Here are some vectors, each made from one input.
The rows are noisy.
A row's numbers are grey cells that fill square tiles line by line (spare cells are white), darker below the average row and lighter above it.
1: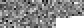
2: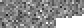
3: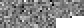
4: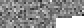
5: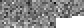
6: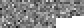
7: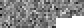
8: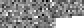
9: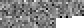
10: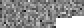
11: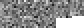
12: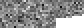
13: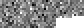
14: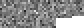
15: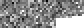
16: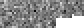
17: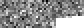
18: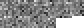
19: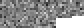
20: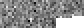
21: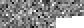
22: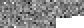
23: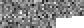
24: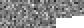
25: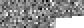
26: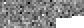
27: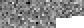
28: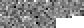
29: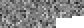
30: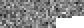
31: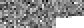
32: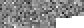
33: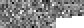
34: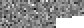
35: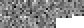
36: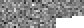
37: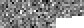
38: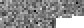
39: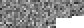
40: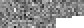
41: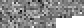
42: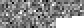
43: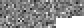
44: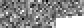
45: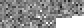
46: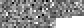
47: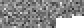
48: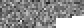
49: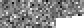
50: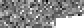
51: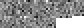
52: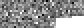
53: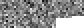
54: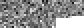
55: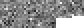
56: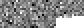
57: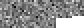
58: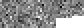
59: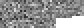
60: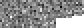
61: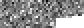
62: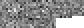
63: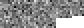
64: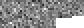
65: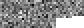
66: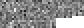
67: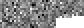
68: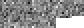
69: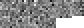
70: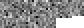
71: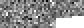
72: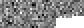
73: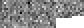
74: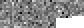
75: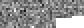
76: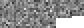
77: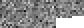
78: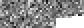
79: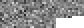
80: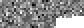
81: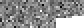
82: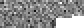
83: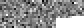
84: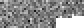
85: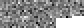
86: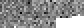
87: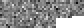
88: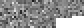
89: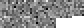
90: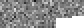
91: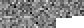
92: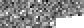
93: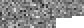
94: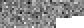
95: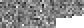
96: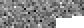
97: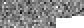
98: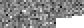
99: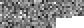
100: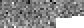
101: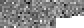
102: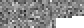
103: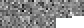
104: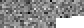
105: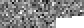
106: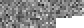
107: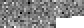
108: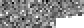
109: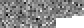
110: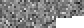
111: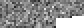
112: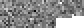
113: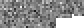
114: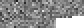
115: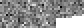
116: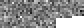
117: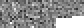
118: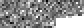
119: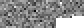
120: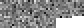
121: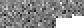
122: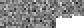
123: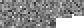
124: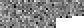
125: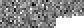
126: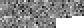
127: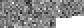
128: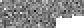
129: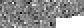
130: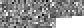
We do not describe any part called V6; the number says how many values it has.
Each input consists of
a value of V6, together with either a fixed value, or two labels (each one of 12).
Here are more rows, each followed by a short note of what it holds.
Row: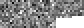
a value of V6
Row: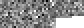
a value of V6
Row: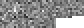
two labels (each one of 12) and a value of V6
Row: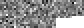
a value of V6
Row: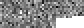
a value of V6
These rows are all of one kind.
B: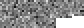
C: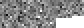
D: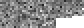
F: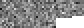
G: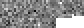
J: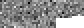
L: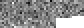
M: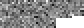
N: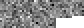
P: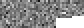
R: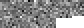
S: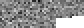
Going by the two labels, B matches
F, L and M.
